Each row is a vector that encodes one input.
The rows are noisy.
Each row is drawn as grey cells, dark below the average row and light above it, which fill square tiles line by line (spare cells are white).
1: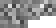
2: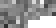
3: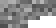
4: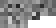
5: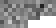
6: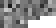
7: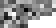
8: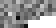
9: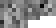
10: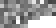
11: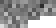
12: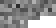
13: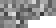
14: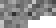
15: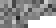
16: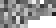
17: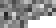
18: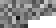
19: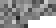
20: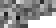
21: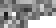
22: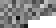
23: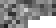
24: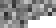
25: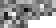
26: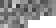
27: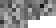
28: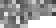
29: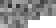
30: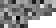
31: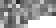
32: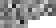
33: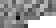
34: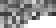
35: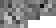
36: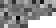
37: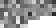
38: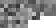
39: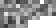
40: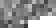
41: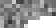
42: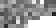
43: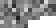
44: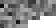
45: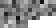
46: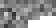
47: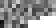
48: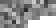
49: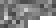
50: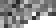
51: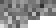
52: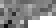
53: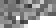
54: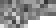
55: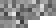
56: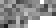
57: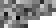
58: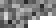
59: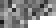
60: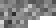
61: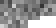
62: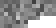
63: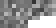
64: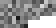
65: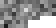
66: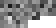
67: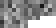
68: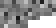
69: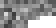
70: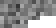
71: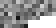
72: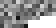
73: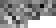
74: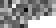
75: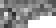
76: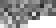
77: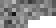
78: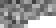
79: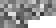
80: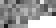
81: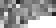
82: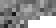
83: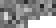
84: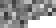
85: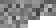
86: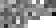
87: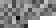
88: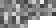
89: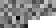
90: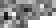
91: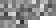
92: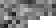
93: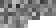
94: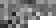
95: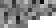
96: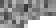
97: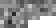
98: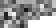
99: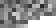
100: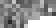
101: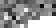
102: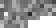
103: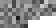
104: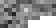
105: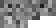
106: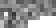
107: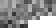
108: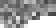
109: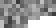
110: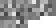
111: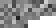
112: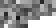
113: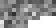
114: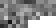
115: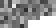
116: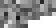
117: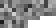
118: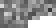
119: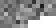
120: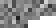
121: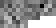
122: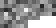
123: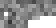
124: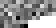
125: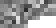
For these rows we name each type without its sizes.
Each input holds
three true/false values, together with either a fixed value, or a point on each of two lines.
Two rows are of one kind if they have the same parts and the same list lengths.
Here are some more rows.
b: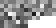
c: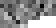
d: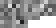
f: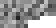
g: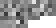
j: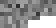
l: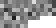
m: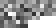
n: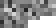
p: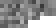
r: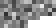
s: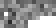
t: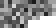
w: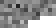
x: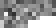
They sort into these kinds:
b, d, f, g, m, r
c, j, l, n, p, s, t, w, x

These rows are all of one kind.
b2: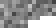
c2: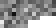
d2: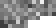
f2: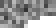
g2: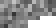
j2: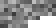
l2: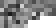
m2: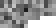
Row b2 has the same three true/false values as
g2 and j2.
